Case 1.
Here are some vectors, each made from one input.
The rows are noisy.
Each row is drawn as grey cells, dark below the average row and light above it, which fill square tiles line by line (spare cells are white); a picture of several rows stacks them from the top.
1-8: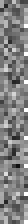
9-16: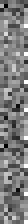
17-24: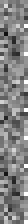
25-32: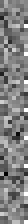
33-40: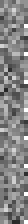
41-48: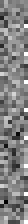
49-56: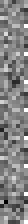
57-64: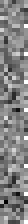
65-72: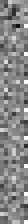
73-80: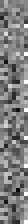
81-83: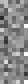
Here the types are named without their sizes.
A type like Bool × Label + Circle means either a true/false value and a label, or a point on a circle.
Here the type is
Label + Line.
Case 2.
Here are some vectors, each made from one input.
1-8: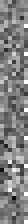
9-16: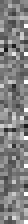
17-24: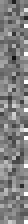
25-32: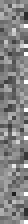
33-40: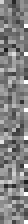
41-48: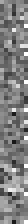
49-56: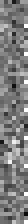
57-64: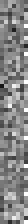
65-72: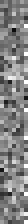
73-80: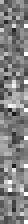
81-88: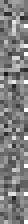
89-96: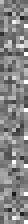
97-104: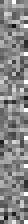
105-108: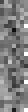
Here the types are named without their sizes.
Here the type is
Label × Line.
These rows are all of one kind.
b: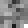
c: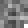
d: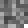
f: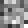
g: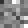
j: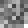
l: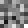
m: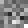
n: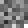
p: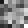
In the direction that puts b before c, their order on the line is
l, d, n, m, b, j, c, g, f, p.
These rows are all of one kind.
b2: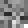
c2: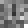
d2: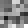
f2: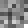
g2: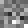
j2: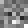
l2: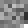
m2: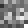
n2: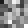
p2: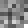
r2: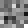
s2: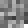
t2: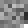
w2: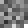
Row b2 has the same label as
f2, g2, j2 and p2.
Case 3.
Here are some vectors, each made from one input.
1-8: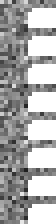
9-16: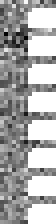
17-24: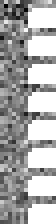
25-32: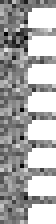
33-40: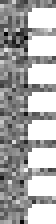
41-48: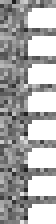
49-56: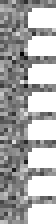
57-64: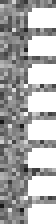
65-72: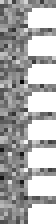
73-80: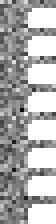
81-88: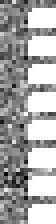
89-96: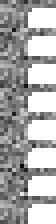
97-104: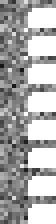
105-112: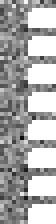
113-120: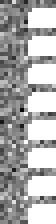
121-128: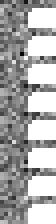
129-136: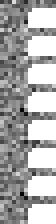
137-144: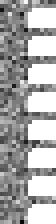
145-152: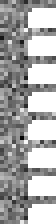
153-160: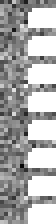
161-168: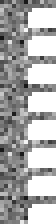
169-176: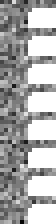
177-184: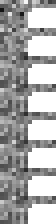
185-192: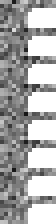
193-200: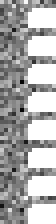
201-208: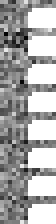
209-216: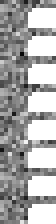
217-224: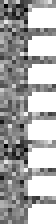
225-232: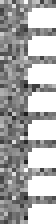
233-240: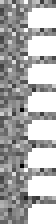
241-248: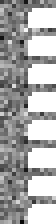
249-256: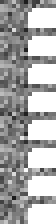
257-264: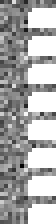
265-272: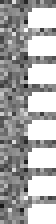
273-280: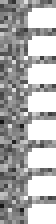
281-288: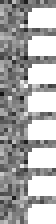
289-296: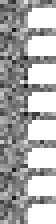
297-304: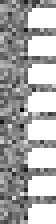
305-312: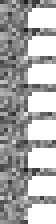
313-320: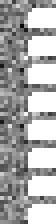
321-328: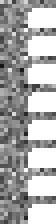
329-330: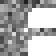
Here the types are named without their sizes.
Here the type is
Bool × Circle + Unit.
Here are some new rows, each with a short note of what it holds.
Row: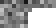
a point on a circle and a true/false value
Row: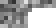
a point on a circle and a true/false value
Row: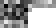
a fixed value
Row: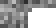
a point on a circle and a true/false value
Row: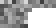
a point on a circle and a true/false value
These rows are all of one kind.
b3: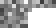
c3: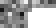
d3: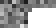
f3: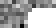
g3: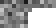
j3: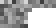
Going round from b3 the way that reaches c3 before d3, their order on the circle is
b3, c3, d3, g3, f3, j3.
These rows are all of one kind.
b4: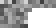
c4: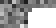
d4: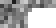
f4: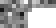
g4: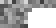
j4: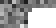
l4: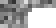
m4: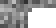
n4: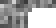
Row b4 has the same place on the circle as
g4 and m4.
